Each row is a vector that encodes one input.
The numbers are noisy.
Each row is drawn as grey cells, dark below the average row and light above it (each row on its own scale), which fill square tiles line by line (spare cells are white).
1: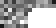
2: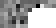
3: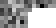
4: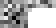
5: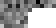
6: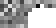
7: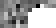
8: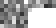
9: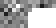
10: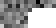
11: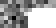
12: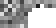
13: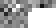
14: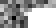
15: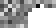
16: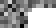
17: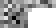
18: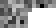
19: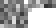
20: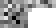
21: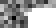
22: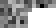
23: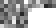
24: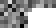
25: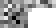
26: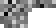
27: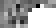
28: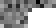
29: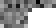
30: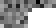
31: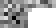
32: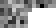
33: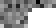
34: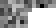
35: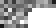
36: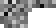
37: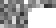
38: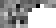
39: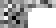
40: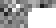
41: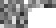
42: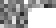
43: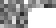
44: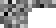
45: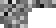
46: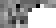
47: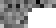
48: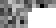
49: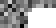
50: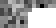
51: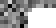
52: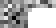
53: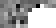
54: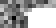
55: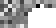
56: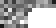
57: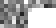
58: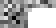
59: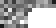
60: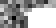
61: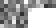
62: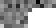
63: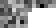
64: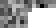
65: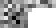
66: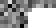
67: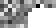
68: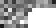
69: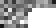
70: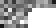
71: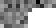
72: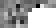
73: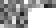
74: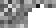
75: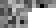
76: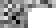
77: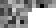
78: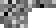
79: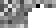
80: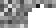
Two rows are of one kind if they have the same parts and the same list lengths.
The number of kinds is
2.
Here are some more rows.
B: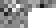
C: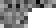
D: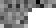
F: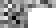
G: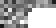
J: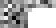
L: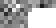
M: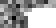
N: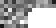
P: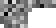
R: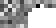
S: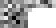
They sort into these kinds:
B, C, D, F, J, L, M, P, R, S
G, N

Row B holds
one of 5 labels and a true/false value.
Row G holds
a fixed value.
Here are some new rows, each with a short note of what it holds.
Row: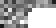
a fixed value
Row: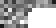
a fixed value
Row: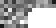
a fixed value
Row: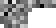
one of 5 labels and a true/false value
